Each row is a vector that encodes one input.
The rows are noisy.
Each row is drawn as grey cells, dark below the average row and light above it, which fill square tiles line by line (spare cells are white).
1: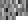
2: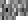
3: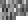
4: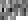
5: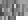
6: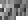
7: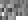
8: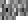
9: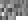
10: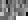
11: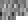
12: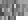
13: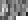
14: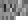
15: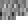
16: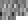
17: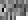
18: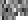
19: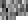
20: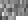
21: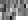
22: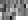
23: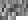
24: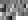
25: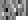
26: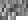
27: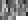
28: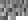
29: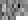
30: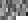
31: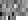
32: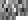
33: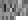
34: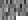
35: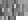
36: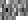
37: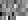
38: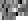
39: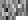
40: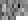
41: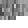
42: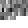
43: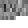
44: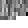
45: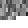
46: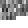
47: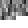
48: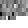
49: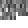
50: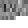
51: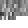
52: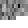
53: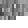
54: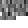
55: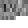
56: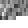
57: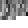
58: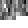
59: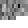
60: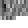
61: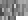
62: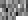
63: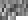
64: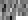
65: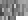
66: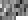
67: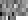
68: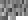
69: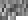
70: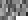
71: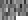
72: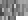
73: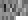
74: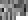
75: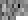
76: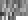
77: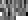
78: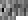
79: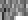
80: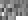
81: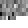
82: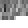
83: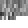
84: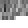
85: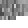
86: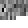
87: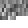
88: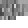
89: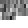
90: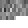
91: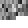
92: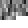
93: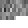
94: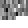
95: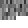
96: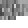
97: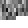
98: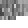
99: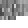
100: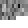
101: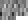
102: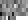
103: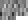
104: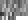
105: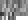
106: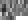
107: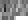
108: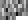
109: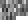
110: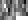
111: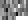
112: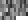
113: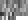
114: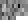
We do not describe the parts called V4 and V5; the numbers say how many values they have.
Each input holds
either two labels (each one of 6) and a value of V4, or a value of V5.
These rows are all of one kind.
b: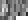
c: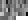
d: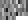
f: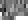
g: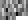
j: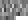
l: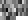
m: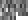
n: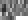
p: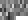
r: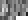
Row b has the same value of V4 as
c, m and r.
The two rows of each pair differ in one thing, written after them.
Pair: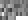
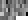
the value of V4
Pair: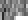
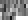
one of the two labels
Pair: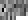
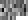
one of the two labels
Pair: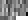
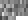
the value of V4
